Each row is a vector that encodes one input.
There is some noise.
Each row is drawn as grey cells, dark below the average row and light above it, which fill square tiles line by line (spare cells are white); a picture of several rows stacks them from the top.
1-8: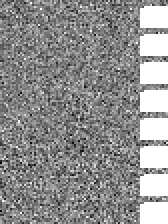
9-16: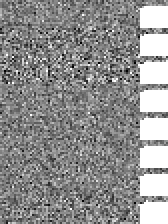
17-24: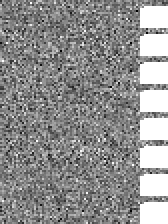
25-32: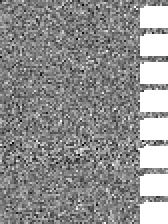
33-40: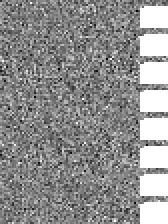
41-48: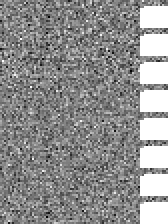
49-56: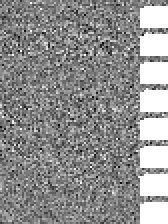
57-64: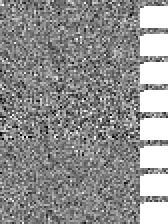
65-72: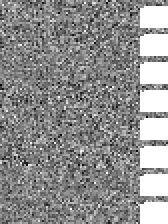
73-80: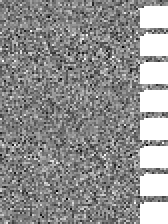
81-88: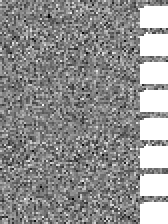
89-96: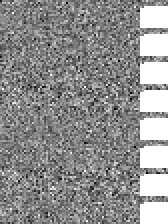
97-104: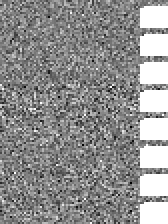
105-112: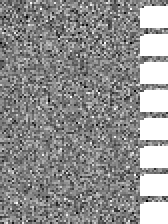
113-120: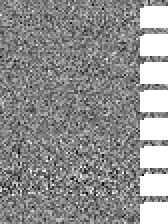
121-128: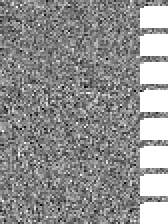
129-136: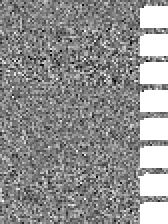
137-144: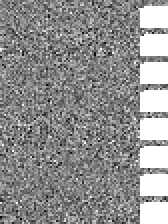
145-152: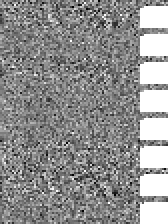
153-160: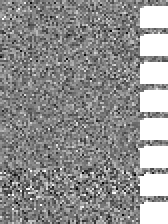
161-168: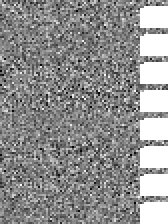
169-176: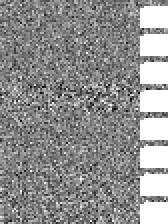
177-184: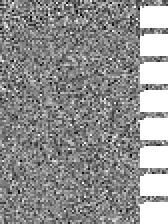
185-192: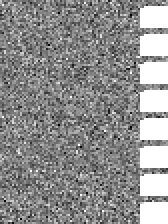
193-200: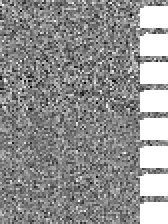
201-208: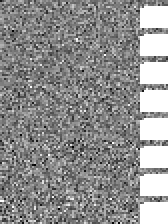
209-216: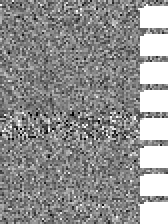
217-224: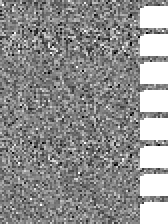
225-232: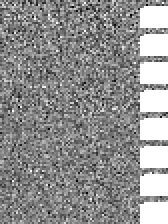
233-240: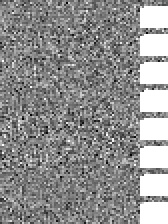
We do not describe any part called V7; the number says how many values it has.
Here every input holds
a point on an 8-point line, a true/false value and a value of V7, together with a list of up to two points on a 5-point line.
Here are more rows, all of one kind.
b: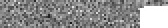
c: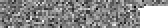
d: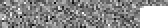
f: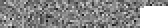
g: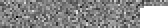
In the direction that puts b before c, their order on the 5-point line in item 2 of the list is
f, b, d, g, c.
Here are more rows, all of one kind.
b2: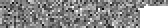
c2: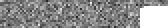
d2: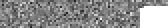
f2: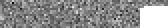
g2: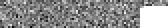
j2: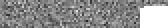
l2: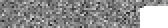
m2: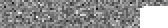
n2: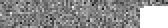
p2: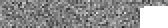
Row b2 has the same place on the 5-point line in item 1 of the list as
f2, g2, j2 and p2.
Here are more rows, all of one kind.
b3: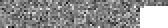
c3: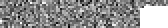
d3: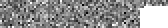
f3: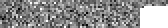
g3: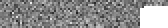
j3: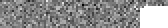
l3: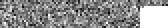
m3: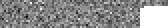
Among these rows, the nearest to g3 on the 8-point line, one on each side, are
f3 and m3.
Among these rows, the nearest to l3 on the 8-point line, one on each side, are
b3 and j3.
